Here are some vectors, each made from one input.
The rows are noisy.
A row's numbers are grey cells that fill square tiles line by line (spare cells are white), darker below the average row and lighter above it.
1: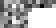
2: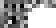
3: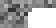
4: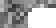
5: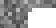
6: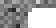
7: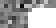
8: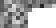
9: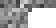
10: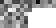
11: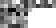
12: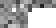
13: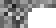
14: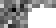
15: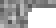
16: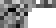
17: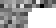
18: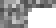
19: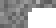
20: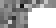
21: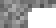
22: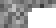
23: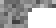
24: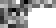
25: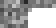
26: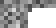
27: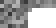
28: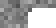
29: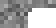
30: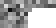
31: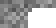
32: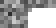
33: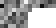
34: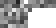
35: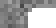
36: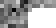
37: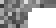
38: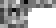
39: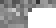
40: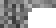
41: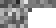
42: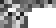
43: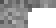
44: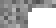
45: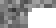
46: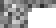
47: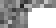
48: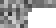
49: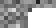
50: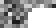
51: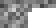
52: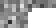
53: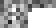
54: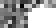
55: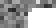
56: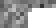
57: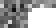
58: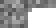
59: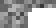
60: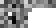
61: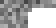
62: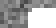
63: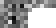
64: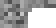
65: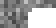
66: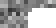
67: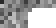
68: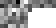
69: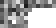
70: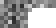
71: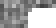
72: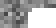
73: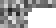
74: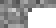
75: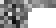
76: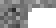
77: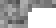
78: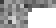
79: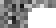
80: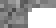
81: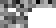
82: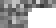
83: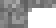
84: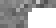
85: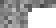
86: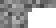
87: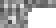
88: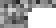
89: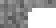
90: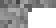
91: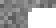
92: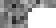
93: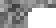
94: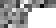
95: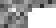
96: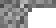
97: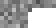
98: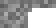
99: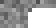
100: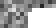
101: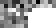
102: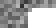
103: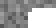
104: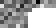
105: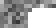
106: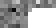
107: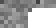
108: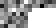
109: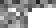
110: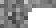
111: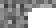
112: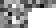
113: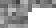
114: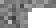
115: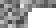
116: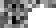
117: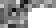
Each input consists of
either a point on a 9-point line, or a point on a 13-point line.
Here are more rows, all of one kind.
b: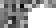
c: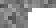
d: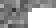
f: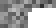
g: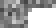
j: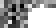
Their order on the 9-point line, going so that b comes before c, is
f, d, j, b, g, c.
